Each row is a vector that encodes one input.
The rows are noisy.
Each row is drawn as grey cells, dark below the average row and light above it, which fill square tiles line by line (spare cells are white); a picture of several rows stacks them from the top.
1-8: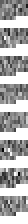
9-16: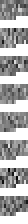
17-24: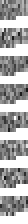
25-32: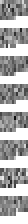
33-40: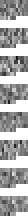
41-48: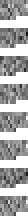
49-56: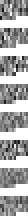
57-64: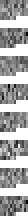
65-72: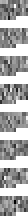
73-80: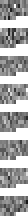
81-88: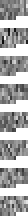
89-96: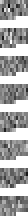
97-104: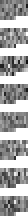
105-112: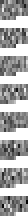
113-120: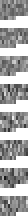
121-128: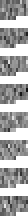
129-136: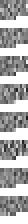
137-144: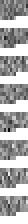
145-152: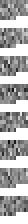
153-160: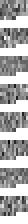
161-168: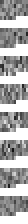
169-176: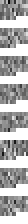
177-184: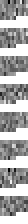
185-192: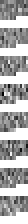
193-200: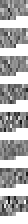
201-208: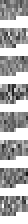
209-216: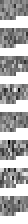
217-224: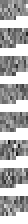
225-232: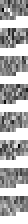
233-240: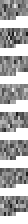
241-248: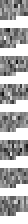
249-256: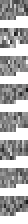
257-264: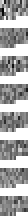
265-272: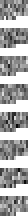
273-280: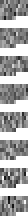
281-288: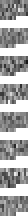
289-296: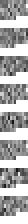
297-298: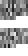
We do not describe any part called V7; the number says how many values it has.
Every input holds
a point on an 11-point circle, together with either a point on a 9-point line, or a value of V7.
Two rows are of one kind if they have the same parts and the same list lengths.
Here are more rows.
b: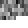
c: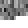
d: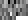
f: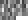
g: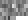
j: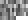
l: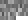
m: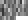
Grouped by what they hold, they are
b, c, f, g, l
d, j, m

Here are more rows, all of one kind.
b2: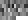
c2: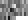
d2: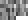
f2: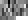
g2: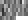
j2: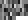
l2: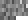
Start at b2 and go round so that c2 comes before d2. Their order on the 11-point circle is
b2, g2, j2, f2, c2, d2, l2.
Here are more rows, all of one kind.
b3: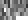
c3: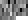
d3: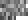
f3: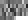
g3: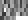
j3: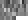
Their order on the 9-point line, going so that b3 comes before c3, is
j3, b3, f3, g3, d3, c3.
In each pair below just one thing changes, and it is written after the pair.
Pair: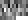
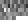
the place on the 11-point circle
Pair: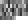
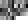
the place on the 9-point line
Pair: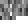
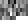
the place on the 9-point line
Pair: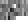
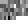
the place on the 9-point line
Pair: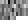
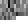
the place on the 11-point circle
